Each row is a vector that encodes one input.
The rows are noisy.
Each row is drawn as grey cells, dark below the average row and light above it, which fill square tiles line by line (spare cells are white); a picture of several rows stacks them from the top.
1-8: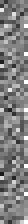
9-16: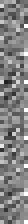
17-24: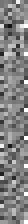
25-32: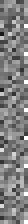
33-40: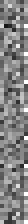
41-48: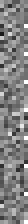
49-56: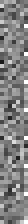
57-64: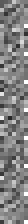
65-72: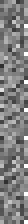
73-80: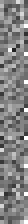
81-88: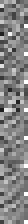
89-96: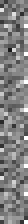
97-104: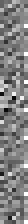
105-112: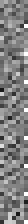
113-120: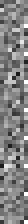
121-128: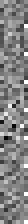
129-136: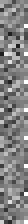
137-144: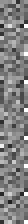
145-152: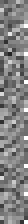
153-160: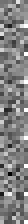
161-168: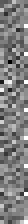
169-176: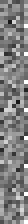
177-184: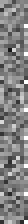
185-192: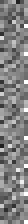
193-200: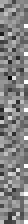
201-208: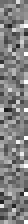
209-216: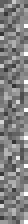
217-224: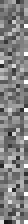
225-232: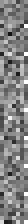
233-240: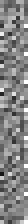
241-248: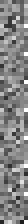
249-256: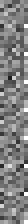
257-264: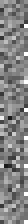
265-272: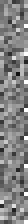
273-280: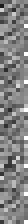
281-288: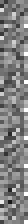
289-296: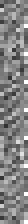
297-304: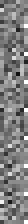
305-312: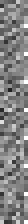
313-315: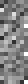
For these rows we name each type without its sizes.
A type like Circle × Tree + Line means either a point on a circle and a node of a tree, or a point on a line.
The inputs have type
Bool × Bool × Bool × Bool.
